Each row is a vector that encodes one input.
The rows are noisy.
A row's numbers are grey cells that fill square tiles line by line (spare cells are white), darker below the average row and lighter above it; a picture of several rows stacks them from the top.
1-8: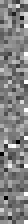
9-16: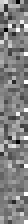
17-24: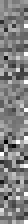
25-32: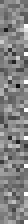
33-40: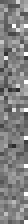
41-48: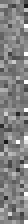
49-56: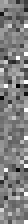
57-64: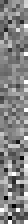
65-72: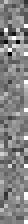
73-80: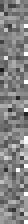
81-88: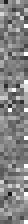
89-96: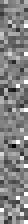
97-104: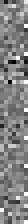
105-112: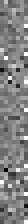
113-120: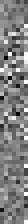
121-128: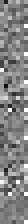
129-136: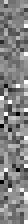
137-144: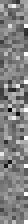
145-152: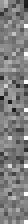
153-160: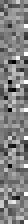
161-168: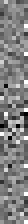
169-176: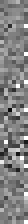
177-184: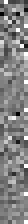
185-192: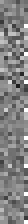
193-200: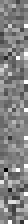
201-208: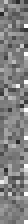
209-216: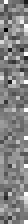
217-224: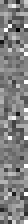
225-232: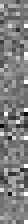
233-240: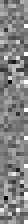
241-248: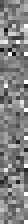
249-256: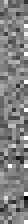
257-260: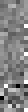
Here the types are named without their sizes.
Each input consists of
a point on each of three lines.
